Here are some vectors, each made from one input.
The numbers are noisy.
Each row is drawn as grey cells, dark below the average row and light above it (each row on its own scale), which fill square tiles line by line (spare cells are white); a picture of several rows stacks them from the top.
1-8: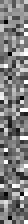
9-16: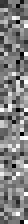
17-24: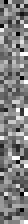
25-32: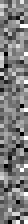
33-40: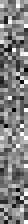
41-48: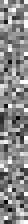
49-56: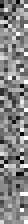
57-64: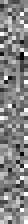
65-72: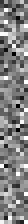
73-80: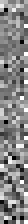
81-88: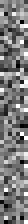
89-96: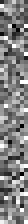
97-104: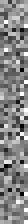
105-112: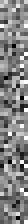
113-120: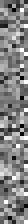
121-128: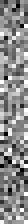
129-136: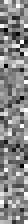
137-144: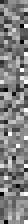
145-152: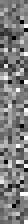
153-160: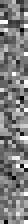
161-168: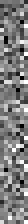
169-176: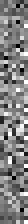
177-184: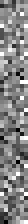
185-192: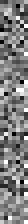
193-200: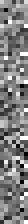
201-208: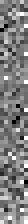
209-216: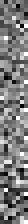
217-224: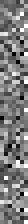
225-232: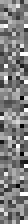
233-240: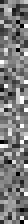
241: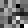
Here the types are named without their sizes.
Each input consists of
a point on a circle and a node of a tree, together with either a point on a circle, or a fixed value.
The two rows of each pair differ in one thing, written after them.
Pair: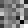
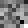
the place on one of the two circles
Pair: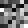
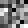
the node of the tree
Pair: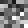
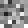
the node of the tree
